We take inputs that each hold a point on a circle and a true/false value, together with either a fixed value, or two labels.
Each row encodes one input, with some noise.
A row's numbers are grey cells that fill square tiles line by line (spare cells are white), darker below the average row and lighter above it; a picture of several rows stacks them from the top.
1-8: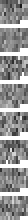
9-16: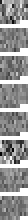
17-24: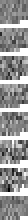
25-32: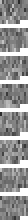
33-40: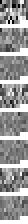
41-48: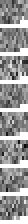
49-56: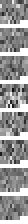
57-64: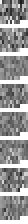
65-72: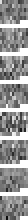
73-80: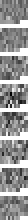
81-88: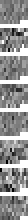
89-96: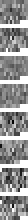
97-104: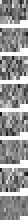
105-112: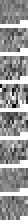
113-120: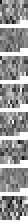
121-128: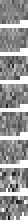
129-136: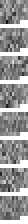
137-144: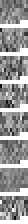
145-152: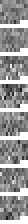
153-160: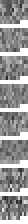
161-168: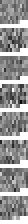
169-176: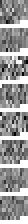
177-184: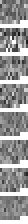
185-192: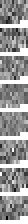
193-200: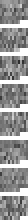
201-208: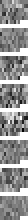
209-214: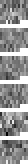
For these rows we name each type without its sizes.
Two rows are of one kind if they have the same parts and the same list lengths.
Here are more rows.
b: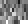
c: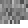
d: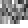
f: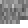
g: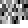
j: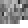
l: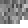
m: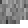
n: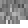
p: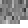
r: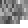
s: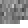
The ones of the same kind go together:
b, f, g, j, m, s
c, d, l, n, p, r

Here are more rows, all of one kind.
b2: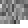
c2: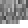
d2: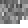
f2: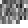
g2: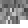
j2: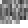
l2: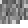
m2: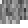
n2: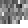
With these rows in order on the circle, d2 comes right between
b2 and n2.
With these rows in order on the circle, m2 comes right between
c2 and n2.
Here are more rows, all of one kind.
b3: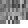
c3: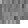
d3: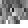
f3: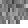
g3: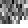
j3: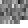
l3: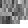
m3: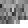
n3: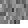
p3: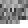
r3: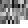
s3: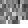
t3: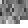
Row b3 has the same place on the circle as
c3 and t3.
